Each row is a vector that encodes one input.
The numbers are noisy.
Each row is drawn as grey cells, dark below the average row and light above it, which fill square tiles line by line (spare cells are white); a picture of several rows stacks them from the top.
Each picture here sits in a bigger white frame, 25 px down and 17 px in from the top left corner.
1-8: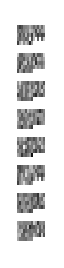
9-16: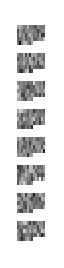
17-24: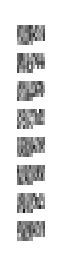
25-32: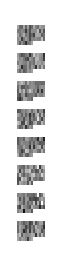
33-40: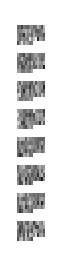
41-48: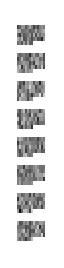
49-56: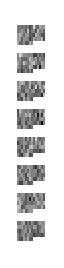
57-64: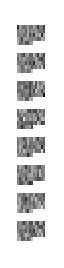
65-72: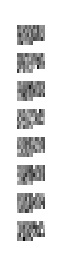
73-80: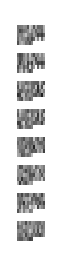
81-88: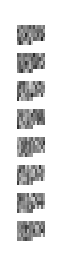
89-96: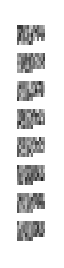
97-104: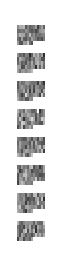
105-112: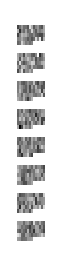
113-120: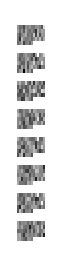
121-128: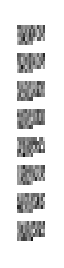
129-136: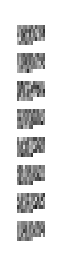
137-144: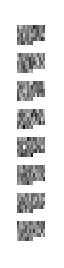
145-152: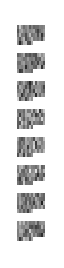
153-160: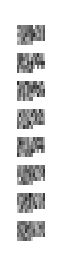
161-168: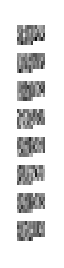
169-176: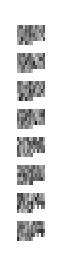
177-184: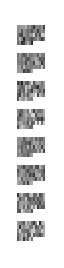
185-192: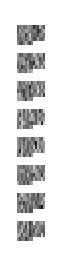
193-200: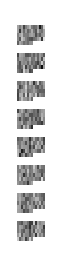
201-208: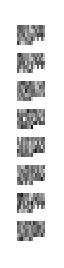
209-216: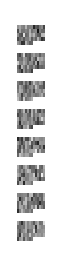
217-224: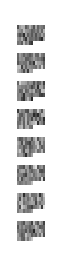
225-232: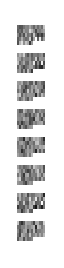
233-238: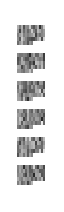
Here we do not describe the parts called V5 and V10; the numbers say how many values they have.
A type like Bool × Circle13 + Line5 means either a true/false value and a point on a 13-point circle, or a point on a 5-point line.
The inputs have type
Bool × Bool × Bool × V5 + Line11 × (Line11 + V10).
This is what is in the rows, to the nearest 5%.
About 70% of them hold a point on an 11-point line, together with either a point on an 11-point line, or a value of V10. The rest hold three true/false values and a value of V5.
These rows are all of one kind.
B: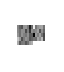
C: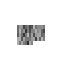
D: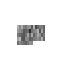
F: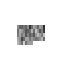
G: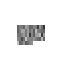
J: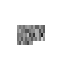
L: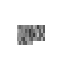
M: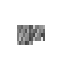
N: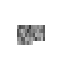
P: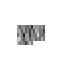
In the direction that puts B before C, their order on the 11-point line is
M, B, F, N, G, C, J, D, P, L.
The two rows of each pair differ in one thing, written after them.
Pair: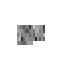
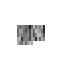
the value of V10
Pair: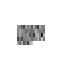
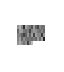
the value of V10
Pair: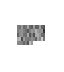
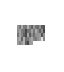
the value of V10
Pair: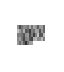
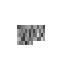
the value of V10
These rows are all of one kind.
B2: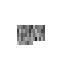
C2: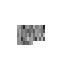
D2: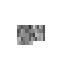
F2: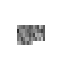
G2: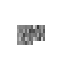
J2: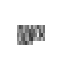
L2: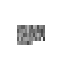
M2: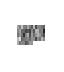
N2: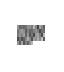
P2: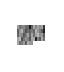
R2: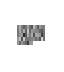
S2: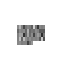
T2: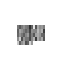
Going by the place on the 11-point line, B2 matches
C2, F2, L2 and N2.
